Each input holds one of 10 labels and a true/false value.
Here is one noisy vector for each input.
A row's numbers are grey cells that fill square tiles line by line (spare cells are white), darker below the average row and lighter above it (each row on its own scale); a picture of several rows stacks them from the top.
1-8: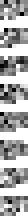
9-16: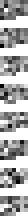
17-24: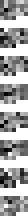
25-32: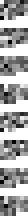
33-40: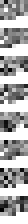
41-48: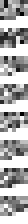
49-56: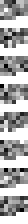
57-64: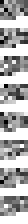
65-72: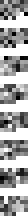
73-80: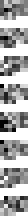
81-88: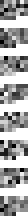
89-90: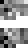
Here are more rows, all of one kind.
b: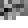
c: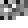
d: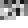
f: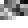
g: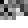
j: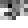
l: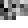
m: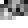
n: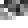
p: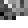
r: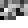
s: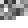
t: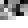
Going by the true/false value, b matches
g, l and p.
